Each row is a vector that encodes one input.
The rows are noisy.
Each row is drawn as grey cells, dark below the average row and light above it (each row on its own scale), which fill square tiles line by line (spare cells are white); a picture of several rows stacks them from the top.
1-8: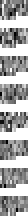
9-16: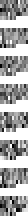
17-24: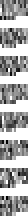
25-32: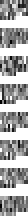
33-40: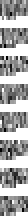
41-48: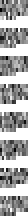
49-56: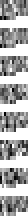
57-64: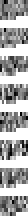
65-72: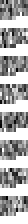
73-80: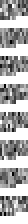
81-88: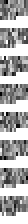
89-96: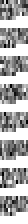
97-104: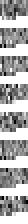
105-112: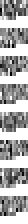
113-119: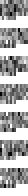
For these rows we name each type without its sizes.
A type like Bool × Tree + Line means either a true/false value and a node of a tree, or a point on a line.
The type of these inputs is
Bool × Line.
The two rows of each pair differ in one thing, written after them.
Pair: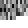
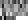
the place on the line
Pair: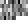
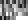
the true/false value
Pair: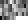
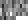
the place on the line
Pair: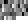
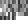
the place on the line
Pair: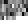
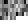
the true/false value
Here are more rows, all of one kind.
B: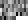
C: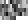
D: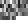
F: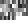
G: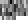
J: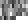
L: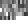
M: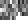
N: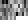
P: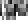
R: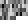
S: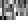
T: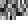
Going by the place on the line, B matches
D, M, R and S.
